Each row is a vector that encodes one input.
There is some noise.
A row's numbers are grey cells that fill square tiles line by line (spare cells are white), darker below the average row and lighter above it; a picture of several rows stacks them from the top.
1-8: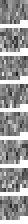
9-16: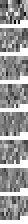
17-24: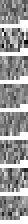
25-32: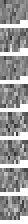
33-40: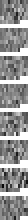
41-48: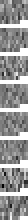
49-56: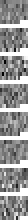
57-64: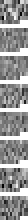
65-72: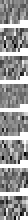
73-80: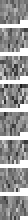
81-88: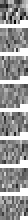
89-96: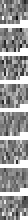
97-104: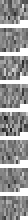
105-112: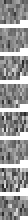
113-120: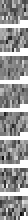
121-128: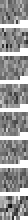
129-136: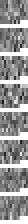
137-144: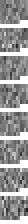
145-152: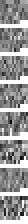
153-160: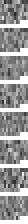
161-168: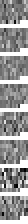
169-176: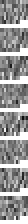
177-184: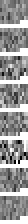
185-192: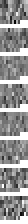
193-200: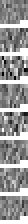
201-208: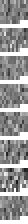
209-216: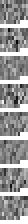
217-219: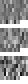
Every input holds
either a point on a 9-point circle, or a fixed value, or three true/false values.
